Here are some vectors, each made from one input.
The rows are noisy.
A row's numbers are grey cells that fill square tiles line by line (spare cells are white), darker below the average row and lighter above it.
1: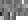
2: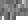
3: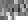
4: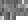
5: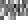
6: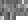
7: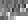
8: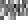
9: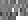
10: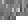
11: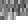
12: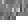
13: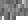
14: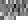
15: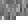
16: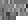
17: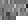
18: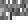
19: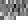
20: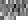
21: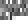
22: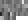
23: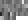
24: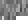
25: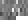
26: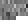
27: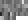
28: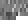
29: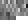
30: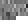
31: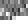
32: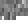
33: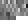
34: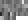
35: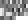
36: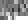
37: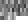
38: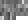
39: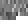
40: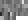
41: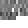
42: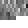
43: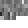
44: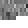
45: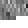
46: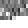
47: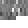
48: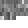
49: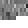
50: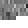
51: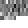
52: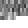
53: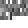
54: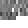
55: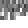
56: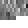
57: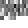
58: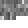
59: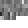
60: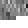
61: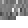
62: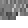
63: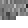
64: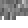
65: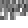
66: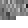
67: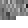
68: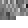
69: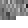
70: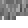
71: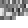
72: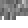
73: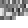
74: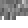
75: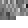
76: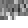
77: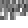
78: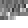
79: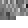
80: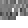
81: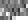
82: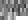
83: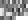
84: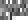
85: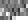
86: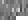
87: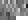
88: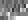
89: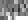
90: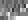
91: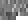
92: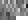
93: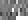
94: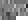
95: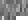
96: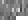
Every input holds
either a point on an 11-point line, or a node of a 9-node tree.
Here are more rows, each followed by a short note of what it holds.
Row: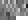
a point on an 11-point line
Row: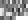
a node of a 9-node tree
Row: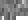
a point on an 11-point line
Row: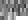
a node of a 9-node tree
